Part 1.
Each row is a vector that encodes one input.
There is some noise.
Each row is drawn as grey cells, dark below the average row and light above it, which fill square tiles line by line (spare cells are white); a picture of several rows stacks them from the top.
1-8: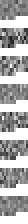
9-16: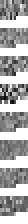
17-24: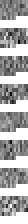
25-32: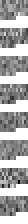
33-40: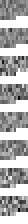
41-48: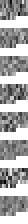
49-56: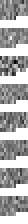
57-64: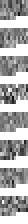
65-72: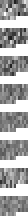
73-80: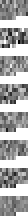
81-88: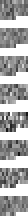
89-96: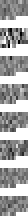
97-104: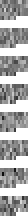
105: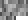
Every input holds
a true/false value, together with either a fixed value, or a node of a 10-node tree.
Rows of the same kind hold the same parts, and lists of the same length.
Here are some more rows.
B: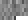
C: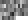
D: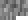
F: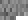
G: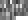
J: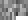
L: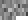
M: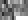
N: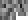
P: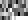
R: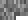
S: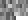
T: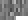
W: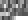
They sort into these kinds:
B, C, D, F, G, J, L, M, P, R, T, W
N, S

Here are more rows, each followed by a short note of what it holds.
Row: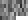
a true/false value
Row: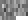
a node of a 10-node tree and a true/false value
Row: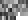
a true/false value
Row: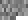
a node of a 10-node tree and a true/false value
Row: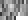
a true/false value
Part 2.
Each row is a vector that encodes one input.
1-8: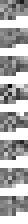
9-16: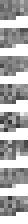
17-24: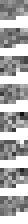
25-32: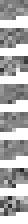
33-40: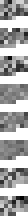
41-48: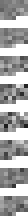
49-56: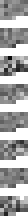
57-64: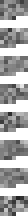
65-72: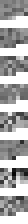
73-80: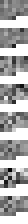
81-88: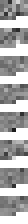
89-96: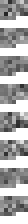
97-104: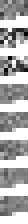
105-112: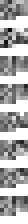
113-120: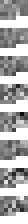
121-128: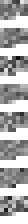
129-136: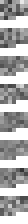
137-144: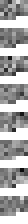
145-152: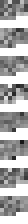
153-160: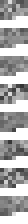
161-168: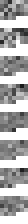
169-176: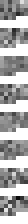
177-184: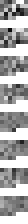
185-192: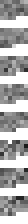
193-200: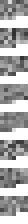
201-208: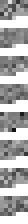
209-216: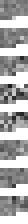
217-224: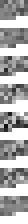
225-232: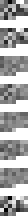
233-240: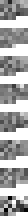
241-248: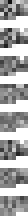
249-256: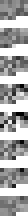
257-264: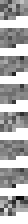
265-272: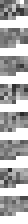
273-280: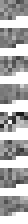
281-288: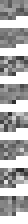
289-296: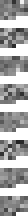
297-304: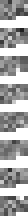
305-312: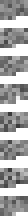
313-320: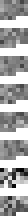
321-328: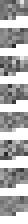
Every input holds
either a point on an 8-point line, or four true/false values.
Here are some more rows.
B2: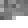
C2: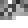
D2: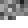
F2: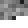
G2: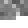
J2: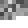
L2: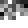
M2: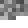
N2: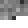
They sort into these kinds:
B2, C2, D2, F2, J2, M2, N2
G2, L2

